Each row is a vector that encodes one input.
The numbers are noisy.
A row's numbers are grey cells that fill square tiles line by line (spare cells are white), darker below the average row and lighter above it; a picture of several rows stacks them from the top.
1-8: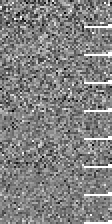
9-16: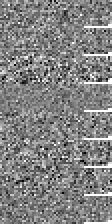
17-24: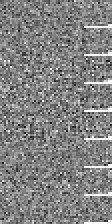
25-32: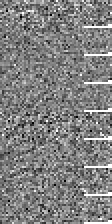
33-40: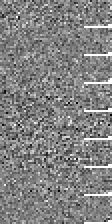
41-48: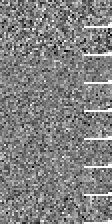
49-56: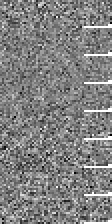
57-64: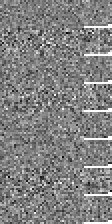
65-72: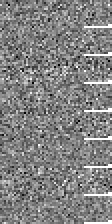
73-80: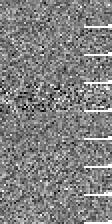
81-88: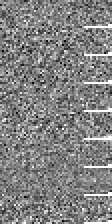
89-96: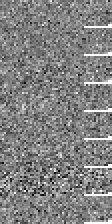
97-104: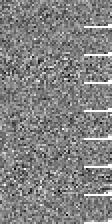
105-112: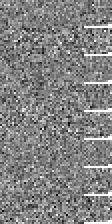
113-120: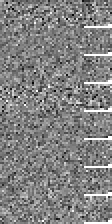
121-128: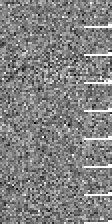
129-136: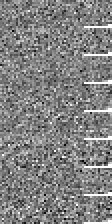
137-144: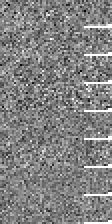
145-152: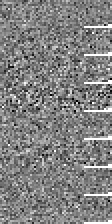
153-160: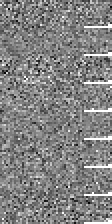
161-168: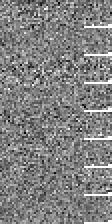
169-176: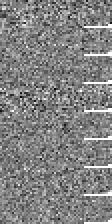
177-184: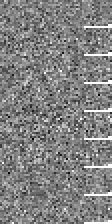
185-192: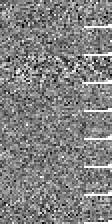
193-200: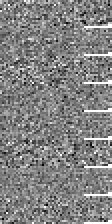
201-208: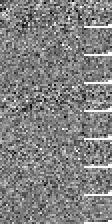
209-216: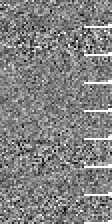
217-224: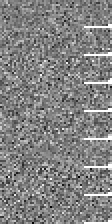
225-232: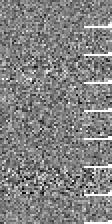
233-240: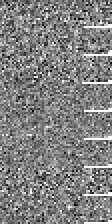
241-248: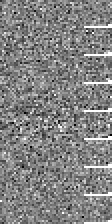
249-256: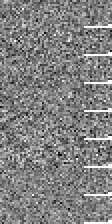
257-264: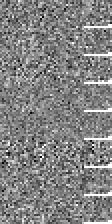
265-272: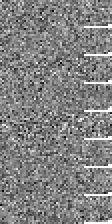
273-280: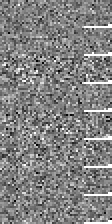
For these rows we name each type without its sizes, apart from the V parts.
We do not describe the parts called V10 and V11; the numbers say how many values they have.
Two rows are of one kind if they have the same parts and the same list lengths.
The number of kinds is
4.
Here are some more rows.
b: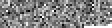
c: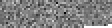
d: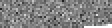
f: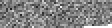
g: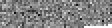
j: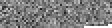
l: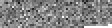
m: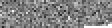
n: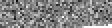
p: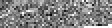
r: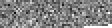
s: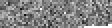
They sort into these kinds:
b, g, m, n
c, j
d, l, s
f, p, r

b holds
a true/false value, a value of V10 and a value of V11.
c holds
a point on each of two lines and a true/false value.
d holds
a point on a line, a true/false value and a value of V10.
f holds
a point on a line, a true/false value and a value of V11.
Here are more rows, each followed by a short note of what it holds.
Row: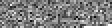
a point on a line, a true/false value and a value of V11
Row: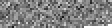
a point on a line, a true/false value and a value of V11
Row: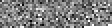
a point on a line, a true/false value and a value of V10
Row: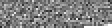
a true/false value, a value of V10 and a value of V11
